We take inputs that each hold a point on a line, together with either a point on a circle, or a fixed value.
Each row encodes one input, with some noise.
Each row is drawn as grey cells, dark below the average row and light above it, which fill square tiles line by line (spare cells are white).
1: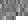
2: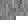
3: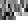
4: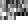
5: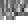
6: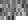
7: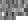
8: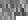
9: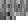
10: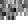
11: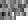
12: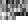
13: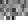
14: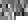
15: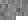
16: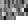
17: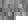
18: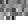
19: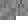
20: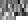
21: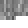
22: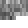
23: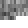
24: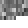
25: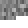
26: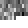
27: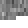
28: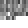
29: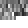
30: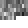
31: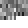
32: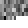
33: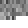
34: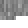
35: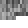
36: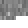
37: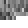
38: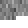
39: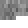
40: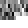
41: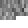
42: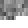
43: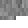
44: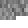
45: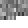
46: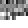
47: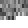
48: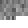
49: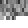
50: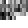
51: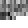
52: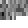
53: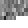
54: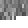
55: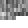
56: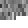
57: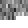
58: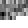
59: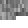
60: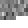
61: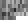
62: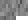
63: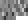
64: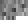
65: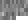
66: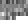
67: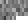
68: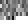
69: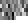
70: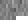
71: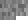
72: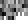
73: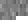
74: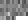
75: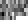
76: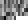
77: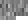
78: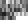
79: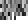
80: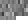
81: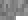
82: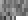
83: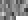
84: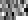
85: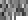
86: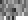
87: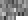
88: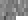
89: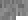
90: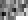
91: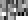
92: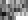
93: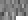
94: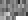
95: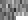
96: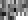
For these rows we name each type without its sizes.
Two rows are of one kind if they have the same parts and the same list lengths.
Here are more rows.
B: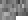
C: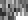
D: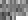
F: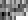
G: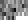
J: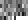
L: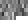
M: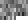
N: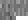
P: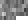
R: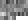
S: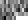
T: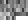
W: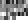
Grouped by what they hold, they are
B, C, D, L, M, N, P, S
F, G, J, R, T, W

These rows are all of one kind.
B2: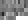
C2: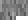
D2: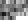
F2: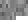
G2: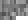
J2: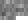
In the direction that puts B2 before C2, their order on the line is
J2, B2, C2, G2, F2, D2.
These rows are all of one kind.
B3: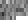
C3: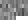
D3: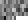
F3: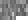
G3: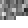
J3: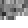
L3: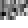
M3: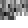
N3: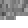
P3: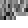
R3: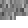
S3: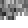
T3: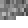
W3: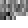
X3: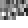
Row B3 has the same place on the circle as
C3, J3, N3 and S3.
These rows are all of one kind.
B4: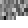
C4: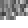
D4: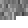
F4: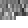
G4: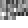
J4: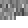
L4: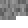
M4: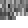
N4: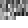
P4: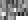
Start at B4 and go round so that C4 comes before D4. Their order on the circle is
B4, J4, G4, P4, C4, M4, F4, D4, L4, N4.
